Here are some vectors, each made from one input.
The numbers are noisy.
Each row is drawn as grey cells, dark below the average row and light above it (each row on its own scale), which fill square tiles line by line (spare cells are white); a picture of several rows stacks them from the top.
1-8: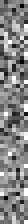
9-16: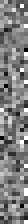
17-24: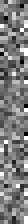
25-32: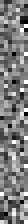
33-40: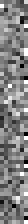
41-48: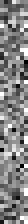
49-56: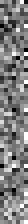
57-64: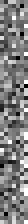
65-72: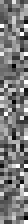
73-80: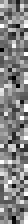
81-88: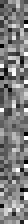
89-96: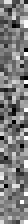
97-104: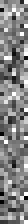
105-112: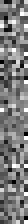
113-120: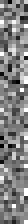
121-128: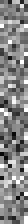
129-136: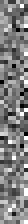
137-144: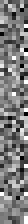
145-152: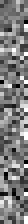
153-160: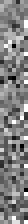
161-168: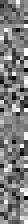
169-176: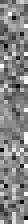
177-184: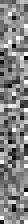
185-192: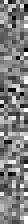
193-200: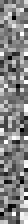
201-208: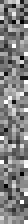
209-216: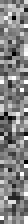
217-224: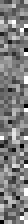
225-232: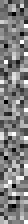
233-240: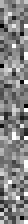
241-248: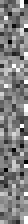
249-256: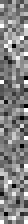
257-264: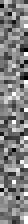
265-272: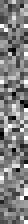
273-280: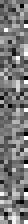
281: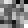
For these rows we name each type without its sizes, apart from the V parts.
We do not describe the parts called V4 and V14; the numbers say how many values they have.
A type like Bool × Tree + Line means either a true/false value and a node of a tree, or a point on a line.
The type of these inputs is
Bool × (Line + V14) + V4.
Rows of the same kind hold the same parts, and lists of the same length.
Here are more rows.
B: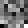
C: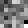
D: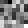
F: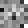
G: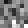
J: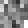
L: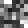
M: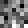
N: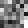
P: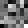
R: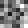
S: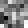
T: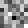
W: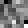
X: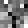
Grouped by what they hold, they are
B, C, D, P, R, W, X
F, T
G, J, L, M, N, S

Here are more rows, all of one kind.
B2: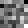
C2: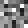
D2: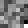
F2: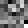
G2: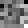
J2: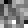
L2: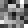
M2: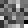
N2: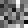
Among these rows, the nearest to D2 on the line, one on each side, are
F2 and L2.
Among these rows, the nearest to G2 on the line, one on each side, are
C2 and M2.
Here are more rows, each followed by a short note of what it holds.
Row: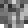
a true/false value and a value of V14
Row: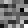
a point on a line and a true/false value
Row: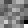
a point on a line and a true/false value
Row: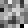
a value of V4
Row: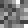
a point on a line and a true/false value
